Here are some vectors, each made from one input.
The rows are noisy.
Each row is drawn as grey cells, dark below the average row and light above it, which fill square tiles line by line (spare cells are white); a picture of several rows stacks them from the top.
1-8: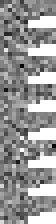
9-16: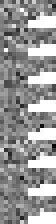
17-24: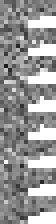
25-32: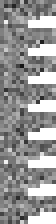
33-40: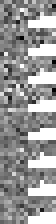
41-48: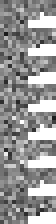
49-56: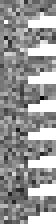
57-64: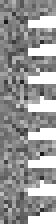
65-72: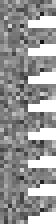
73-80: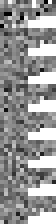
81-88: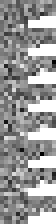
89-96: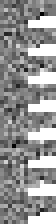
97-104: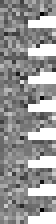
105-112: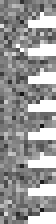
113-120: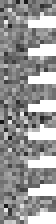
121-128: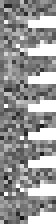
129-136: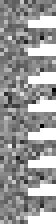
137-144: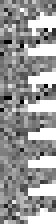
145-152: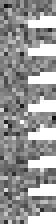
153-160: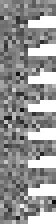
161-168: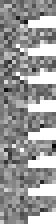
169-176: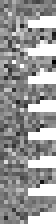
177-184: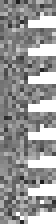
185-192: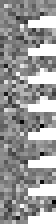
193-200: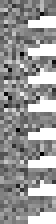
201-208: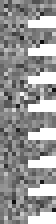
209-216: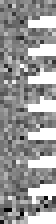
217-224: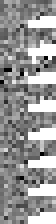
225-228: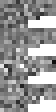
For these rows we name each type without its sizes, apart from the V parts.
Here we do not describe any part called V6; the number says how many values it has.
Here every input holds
a list of items, each a true/false value and a value of V6.
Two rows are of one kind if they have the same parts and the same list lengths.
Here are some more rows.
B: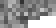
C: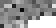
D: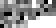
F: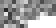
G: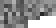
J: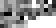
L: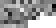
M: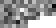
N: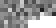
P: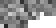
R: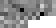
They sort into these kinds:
B, C, G, R
D, J
F, L, M
N, P

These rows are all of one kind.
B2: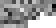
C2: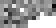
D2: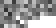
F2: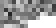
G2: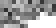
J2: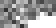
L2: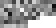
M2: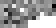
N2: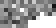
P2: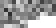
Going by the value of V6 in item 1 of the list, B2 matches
F2, G2, L2 and P2.
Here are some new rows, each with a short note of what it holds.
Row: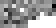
a list of one item
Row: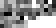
the empty list
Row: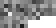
a list of three items
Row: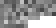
a list of two items
